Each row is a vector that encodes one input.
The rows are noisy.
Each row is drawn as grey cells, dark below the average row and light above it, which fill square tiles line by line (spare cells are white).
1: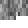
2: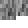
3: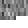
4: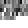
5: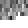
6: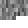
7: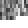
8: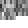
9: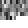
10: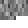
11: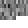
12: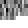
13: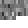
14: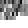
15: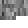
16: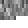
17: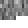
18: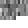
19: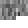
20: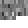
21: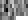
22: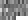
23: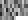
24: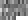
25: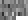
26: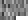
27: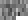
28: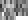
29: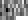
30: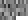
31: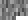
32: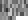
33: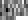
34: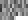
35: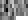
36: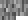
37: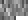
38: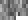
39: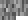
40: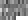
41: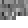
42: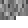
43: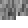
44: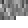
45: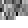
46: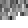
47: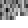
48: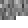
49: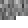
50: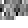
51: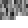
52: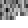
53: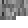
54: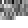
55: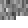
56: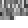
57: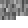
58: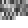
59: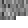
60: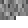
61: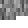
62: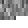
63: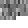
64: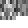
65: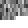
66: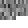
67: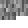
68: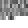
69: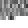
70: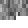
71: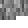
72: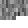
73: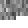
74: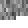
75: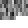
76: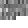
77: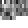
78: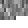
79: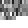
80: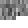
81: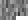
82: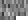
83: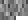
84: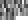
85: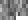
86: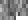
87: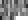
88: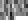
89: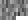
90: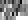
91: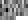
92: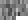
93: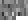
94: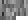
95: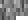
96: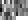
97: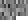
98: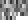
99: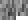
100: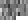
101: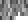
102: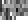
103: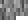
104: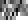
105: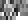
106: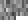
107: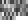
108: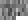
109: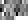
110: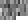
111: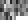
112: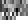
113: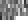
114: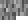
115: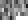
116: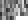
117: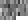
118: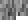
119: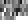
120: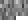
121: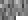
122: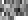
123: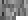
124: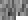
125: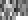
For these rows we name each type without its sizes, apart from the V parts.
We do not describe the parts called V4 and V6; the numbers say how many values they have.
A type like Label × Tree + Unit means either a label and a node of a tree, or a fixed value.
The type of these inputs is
Bool × Bool × Bool × Bool + (Line + V4) × V6.
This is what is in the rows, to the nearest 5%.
About 60% of them hold four true/false values. The rest hold a value of V6, together with either a point on a line, or a value of V4.
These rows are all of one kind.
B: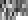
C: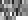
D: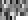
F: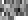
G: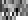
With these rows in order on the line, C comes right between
F and G.
